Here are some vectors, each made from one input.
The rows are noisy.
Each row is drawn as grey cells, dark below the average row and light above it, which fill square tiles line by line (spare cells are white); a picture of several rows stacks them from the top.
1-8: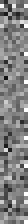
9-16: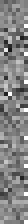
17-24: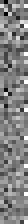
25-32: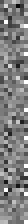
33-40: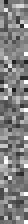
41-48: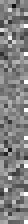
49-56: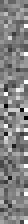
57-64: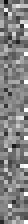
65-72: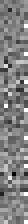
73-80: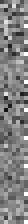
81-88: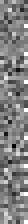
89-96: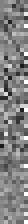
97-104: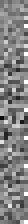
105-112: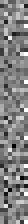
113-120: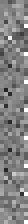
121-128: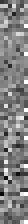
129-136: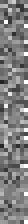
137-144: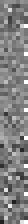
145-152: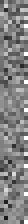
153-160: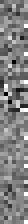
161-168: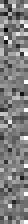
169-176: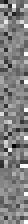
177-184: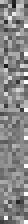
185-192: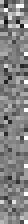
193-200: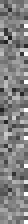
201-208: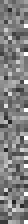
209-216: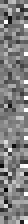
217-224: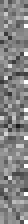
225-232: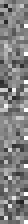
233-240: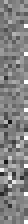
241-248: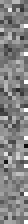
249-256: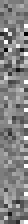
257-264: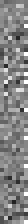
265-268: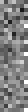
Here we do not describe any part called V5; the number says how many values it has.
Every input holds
either a point on a 3-point line, a point on a 4-point line and a value of V5, or a list of up to two points on a 6-point line.
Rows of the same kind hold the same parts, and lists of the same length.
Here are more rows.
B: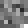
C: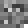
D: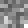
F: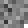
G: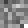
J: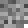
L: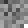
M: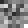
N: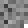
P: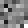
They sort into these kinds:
B, C
D
F, N, P
G, J, L, M

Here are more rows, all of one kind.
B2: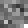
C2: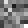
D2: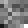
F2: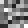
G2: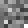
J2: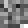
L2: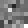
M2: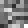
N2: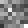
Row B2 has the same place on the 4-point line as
C2 and L2.
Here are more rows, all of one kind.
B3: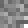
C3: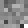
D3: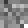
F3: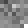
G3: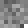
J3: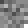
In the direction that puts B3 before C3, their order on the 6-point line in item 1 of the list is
B3, D3, C3, G3, F3, J3.
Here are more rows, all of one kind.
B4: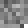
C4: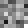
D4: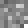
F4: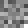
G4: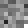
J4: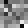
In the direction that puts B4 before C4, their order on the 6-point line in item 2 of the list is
J4, D4, G4, B4, C4, F4.
